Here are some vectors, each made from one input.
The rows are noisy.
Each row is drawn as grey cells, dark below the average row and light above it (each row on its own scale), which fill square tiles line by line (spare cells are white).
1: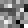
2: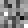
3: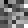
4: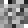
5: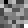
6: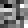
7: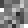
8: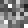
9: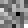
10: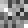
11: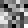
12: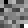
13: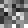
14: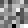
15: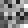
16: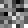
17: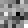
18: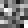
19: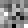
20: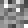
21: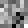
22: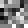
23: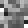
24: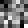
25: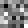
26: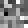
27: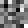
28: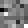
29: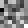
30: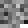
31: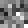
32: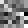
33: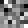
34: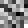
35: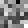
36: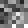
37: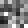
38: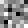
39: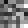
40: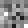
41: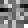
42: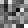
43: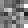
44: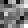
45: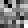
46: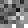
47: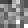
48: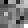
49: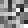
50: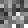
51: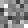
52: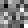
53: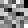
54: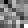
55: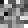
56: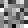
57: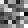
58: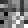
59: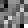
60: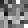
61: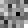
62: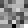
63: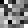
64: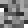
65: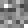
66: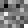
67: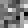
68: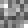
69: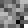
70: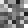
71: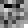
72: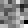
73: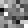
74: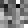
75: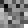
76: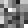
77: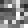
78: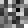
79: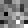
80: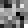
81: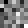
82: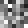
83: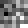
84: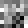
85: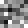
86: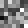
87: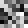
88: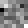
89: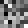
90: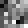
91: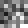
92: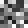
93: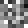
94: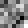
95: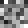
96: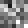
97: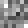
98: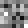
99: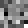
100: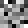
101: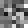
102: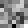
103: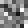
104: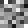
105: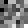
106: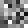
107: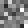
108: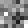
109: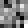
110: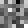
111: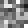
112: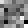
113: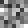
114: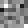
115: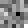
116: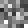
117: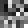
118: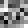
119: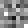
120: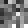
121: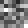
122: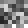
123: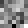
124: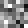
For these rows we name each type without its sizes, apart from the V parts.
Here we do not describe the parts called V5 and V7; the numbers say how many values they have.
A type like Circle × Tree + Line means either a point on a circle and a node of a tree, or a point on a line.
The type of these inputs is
(Bool × Line + V5) × V7.
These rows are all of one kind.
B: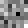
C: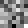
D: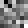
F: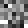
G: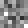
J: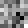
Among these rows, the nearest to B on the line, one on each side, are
D and F.
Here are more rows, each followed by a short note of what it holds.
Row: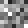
a point on a line, a true/false value and a value of V7
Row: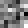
a value of V5 and a value of V7
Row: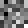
a value of V5 and a value of V7
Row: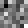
a point on a line, a true/false value and a value of V7
